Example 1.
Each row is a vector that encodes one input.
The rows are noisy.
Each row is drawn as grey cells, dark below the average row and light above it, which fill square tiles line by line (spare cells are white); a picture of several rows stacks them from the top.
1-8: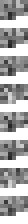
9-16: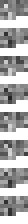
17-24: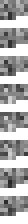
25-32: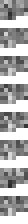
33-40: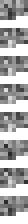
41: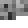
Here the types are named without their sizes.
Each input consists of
a point on each of two lines and a true/false value.
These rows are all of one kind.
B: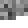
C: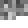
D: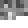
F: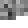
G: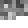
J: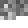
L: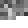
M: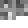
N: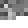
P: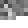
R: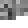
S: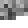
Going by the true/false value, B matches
F, R and S.
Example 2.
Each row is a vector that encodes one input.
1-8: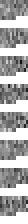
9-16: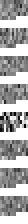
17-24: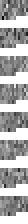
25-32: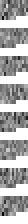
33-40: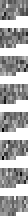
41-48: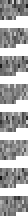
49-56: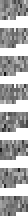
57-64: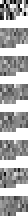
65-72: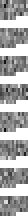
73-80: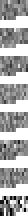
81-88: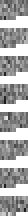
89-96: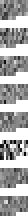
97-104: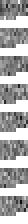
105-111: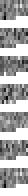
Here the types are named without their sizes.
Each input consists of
either a point on a circle and a label, or a fixed value.
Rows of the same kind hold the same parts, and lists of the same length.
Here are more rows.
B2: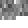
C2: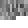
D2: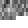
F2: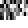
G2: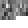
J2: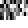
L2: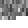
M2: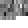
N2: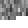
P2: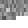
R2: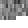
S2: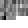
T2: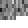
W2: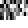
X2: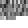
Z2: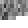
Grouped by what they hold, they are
B2, C2, D2, G2, L2, M2, N2, P2, R2, S2, T2, X2, Z2
F2, J2, W2

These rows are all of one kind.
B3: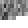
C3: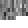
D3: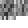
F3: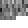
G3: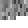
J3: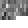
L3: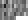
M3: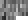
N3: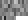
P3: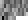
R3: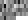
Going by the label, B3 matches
D3 and P3.
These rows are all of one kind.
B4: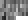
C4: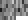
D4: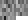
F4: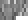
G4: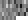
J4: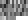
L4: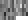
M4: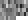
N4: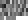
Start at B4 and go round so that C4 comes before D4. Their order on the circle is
B4, G4, M4, N4, J4, L4, F4, C4, D4.
